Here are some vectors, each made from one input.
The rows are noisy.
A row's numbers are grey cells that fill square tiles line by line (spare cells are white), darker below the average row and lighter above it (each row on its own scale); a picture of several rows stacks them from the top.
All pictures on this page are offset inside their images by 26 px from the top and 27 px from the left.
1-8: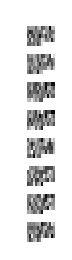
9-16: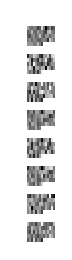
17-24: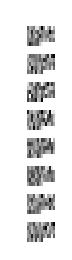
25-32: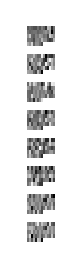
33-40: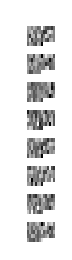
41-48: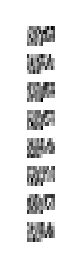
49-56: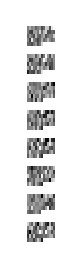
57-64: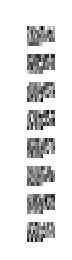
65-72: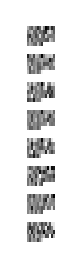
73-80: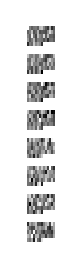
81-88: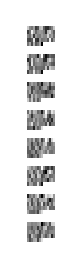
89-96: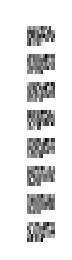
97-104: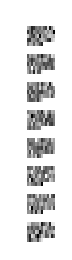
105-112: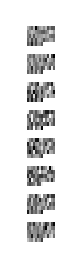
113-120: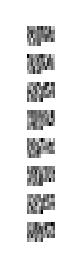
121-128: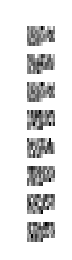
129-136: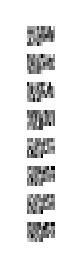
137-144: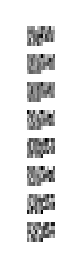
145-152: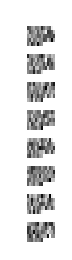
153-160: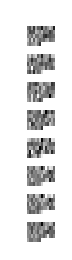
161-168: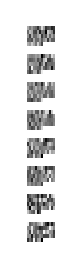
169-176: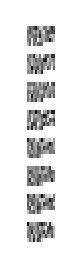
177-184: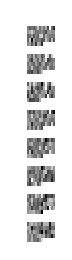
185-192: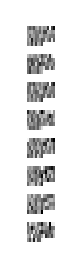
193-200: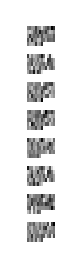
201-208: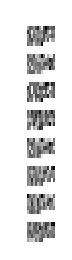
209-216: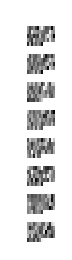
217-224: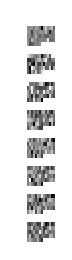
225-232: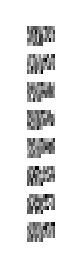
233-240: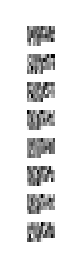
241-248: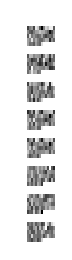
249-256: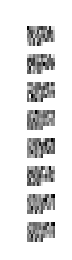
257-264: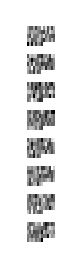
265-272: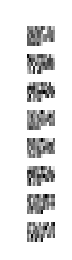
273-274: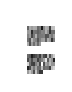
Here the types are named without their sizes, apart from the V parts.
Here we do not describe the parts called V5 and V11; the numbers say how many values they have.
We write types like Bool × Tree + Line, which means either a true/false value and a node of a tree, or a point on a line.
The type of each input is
Bool × (Tree + V11) + V5.
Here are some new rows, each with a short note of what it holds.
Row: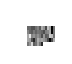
a value of V5
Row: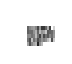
a true/false value and a value of V11
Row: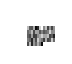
a true/false value and a value of V11
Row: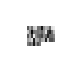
a node of a tree and a true/false value
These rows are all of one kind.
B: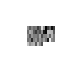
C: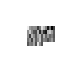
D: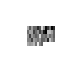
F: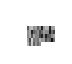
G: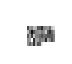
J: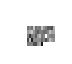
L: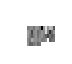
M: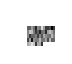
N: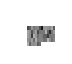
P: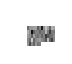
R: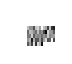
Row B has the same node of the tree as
C, D and P.
